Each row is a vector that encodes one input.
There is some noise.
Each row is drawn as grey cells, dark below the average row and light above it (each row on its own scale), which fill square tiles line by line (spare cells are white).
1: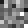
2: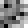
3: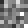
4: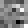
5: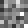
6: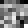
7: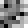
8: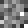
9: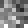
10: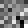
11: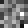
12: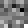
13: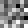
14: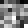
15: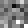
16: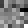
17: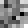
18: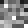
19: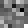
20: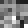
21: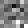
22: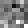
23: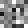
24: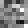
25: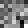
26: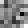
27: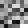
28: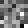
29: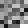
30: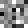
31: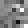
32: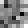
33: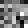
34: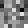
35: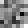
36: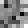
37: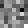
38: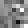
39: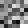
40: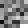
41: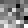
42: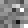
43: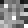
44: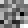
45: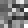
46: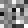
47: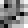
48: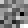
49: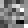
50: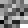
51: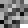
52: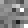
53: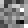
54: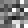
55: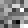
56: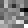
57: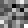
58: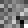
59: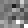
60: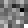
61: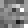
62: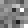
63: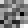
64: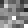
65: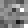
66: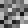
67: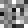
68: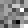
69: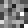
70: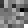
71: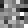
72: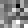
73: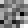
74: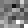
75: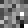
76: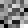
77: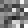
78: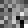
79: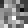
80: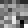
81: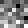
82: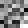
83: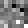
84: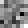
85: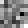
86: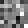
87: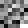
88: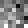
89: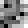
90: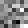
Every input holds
a list of up to two points on a 10-point line.
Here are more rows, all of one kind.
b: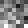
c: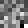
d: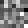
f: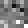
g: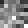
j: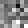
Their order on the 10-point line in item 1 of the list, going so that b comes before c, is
j, b, f, g, d, c.
